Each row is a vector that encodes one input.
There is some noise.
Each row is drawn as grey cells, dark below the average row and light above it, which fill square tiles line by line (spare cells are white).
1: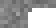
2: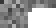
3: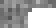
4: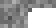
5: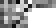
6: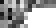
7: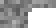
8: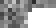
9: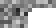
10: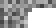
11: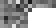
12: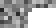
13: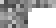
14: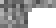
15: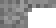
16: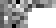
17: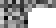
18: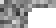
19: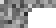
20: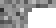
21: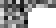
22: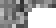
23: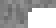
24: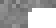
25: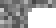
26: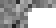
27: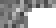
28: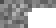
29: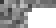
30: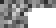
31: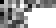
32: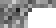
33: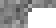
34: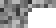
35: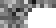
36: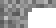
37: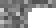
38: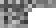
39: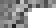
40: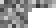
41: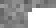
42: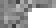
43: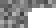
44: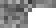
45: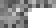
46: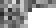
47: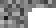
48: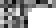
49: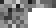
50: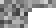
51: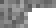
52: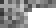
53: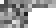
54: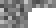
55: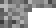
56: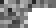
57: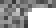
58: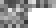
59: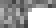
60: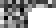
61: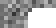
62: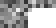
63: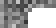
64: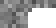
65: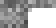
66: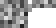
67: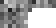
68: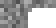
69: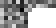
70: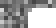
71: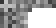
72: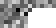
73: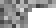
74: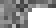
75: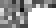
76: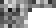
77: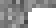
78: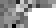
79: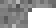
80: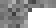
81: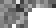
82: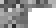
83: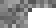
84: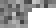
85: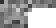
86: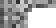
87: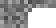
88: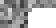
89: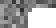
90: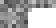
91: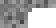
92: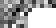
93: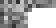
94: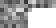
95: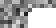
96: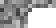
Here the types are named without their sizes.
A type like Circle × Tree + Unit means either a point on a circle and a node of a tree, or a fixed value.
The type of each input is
Line × Tree × (Tree + Unit).
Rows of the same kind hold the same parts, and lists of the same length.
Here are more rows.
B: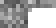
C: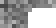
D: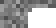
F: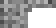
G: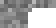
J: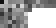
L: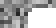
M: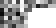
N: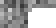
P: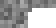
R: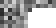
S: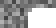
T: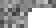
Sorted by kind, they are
B, C, F, L, M, P, S, T
D, G, J, N, R

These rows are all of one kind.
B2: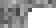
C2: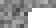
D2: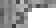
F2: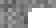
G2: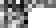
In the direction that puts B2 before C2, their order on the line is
B2, F2, D2, C2, G2.
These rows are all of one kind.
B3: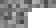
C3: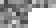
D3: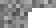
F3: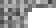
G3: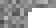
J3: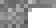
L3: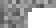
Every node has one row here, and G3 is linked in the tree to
C3.
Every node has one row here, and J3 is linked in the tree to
D3 and L3.
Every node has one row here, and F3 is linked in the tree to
B3 and D3.
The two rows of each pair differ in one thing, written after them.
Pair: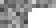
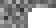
the node of the tree
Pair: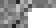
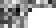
the node of the tree
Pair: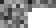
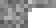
the place on the line
